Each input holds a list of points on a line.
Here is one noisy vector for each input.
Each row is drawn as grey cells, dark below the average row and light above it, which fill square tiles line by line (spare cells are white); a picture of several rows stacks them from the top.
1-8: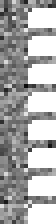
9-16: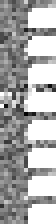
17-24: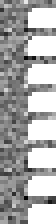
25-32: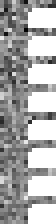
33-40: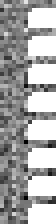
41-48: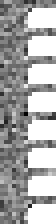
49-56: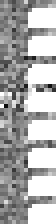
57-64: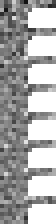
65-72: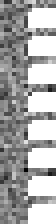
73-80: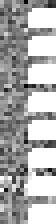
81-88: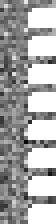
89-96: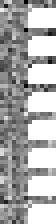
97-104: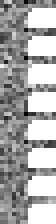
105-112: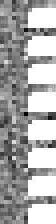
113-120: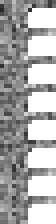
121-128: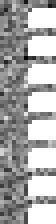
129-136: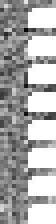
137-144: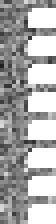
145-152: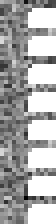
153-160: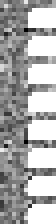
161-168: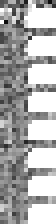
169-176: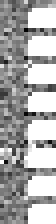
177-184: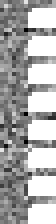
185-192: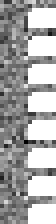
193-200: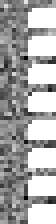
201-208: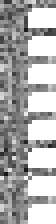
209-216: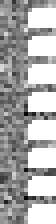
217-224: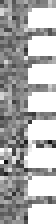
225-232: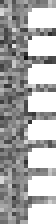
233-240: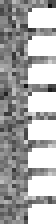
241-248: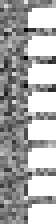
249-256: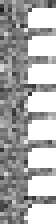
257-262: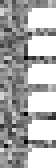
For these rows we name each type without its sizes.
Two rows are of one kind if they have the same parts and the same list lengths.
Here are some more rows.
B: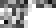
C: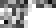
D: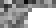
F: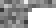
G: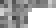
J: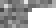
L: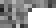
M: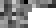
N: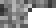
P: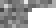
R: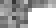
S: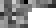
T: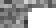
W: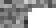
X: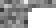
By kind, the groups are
B, C
D, L, M, N, S
F, G, J, P, R, T, W, X

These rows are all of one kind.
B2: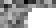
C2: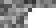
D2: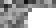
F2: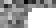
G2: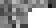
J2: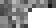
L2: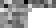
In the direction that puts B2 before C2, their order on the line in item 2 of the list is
L2, F2, B2, D2, C2, J2, G2.
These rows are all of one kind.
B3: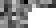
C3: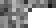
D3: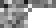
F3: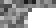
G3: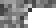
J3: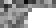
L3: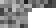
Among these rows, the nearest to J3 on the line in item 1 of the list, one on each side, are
D3 and F3.
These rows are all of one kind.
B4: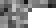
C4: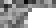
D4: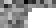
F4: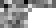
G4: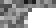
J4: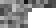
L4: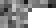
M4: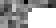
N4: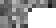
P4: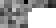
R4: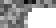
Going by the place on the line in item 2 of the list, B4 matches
C4, F4, G4 and L4.
